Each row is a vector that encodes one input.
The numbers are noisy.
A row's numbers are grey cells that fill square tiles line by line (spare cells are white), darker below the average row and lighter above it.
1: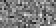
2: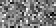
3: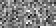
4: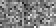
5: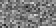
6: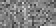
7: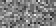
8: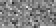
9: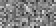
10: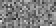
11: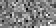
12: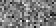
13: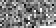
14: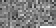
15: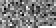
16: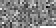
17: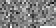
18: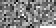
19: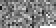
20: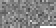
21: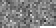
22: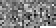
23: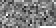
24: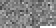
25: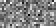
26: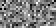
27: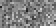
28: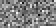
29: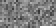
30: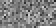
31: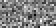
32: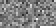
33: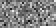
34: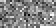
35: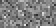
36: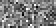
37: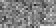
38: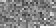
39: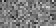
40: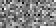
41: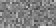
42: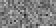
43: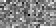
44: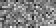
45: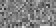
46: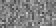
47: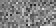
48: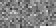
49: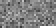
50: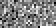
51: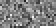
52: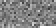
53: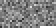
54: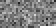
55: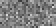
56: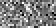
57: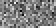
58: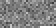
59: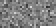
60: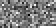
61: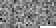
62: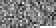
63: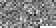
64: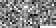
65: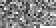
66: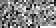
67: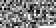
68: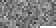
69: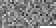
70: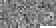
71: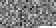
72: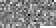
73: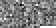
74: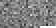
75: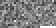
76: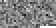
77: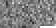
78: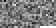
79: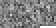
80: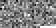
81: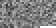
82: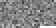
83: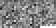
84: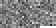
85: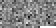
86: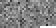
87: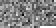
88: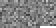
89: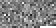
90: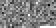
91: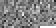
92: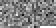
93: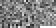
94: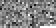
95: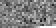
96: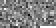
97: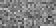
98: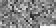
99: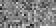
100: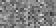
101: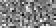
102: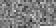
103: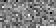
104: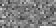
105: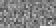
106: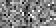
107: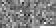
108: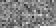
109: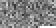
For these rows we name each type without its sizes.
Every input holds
a point on a line.
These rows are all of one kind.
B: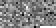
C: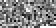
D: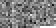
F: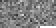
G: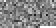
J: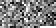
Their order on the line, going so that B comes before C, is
B, G, C, J, F, D.
